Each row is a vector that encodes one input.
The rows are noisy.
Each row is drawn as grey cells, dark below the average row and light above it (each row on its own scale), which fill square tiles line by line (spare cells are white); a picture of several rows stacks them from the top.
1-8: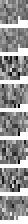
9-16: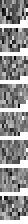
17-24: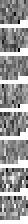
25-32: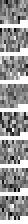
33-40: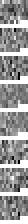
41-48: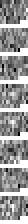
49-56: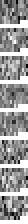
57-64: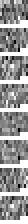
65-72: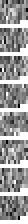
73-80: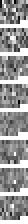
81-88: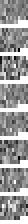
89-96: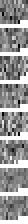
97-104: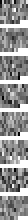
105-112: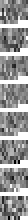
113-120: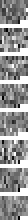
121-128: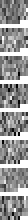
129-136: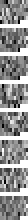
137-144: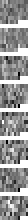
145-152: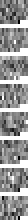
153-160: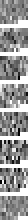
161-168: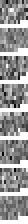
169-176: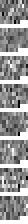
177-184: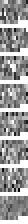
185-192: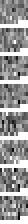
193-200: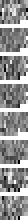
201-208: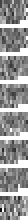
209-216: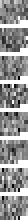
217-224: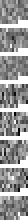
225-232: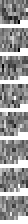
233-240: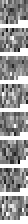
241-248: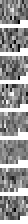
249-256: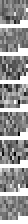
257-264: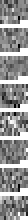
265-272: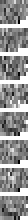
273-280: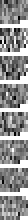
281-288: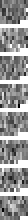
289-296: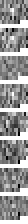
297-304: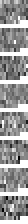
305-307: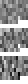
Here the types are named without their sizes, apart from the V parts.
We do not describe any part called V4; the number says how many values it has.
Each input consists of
a true/false value, together with either a point on a line, or a value of V4.
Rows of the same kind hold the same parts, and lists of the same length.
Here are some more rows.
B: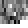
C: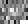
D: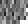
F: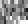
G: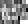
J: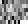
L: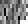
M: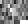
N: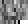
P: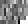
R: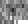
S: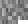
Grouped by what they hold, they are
B, C, D, G, J, L, M, N, P
F, R, S

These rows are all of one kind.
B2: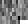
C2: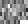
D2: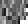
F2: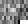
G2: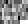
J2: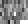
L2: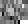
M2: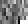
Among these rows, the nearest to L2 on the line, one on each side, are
B2 and M2.
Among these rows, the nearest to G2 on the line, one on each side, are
B2 and F2.
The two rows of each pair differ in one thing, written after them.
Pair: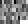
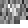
the true/false value
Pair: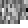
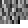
the true/false value
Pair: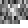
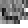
the place on the line
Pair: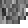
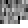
the place on the line
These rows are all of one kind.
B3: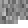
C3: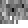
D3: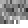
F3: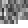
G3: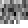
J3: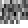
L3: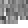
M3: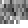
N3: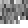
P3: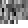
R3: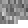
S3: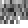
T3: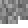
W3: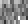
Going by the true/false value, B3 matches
L3, N3, T3 and W3.
